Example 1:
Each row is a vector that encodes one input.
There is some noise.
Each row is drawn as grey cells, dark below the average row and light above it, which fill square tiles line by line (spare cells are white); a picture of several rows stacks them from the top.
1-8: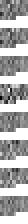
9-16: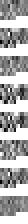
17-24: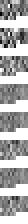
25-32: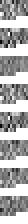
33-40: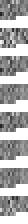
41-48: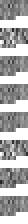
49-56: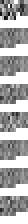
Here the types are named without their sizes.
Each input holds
a point on a line.
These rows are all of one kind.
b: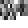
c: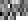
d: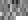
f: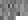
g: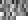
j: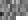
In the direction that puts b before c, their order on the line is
b, c, j, f, d, g.
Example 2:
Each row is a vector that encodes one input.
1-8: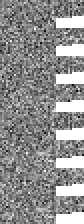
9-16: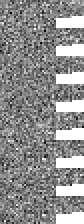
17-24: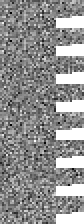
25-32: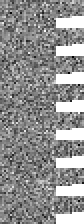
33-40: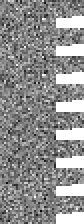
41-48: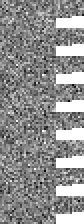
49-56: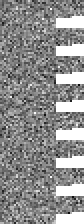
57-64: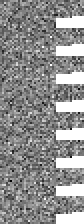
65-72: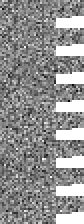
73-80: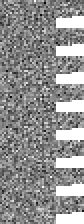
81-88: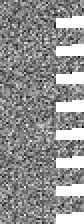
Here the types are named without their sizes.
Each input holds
a point on a circle.
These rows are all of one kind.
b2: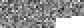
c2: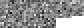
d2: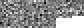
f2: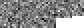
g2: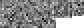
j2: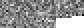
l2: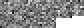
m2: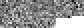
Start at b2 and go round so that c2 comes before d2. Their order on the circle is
b2, c2, g2, f2, l2, d2, m2, j2.
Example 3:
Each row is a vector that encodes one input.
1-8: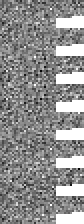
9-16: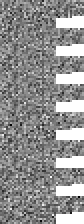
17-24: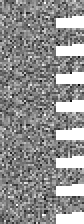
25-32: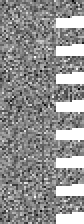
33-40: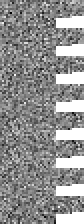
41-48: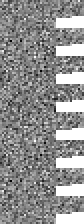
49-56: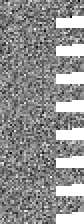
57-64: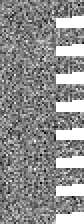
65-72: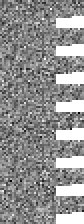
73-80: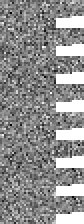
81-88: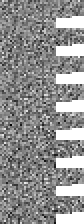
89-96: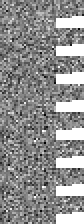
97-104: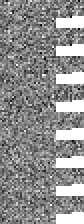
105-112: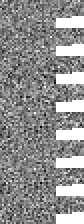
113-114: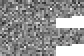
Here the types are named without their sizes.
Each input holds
a point on a circle.
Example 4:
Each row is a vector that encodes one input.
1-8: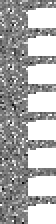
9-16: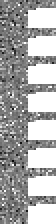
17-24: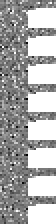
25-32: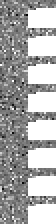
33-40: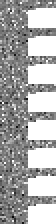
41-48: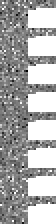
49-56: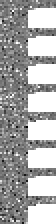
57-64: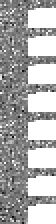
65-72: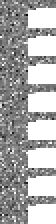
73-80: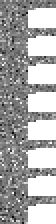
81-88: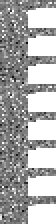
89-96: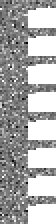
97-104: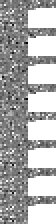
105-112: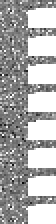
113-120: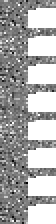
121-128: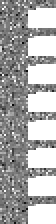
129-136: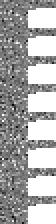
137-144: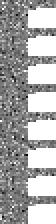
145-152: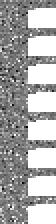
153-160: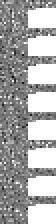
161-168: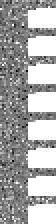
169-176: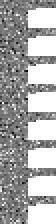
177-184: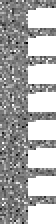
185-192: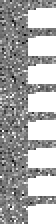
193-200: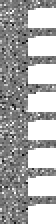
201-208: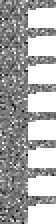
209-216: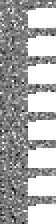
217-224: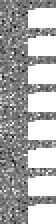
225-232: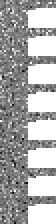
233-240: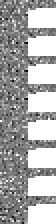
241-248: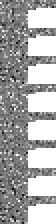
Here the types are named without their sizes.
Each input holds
a point on a circle.
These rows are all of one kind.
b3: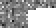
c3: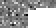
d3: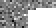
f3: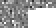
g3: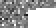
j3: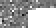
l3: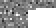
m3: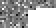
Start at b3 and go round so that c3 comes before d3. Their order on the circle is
b3, l3, j3, f3, g3, c3, m3, d3.
